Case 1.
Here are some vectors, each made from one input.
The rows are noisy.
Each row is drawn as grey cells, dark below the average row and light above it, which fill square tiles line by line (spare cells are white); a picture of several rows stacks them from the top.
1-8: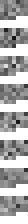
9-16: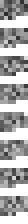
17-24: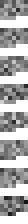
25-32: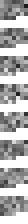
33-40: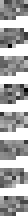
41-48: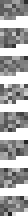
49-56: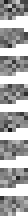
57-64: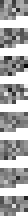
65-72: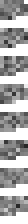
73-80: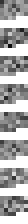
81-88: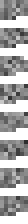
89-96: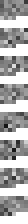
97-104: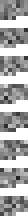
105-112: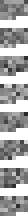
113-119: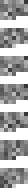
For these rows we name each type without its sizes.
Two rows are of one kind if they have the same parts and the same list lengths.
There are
2 kinds of row.
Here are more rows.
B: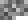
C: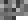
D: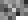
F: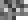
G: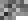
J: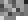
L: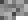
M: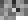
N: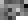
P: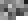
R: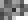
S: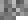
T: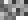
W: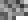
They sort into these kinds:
B, C, F, G, N, R, S, W
D, J, L, M, P, T

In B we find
a node of a tree.
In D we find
three true/false values.
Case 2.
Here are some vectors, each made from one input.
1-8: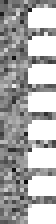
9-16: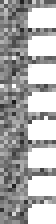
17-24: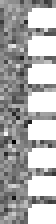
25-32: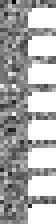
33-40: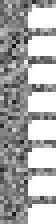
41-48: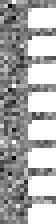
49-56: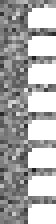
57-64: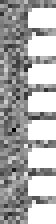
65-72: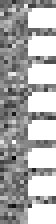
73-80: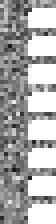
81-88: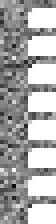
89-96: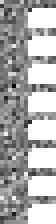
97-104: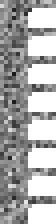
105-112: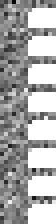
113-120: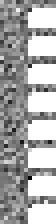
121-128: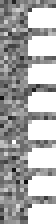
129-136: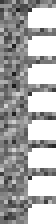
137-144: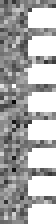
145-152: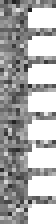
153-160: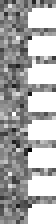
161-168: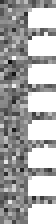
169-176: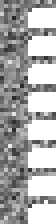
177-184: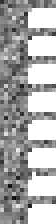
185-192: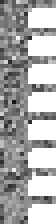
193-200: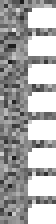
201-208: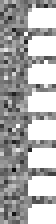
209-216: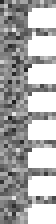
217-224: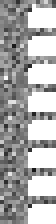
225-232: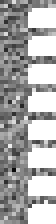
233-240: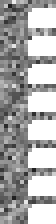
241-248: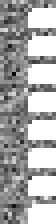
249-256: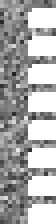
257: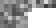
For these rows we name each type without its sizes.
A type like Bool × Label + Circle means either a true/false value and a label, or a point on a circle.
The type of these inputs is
Label × Tree.
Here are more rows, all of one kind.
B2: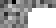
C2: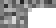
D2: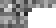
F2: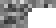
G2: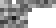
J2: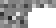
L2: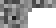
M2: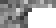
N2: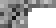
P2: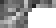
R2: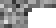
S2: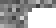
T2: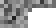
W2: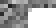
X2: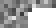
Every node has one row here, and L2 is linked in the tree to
G2.
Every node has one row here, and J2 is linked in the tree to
X2.
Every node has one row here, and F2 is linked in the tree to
T2.
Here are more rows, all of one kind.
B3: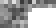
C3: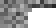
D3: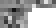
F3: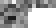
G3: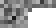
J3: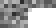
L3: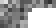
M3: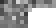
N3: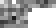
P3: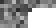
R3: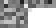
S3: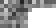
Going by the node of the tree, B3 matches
G3 and N3.
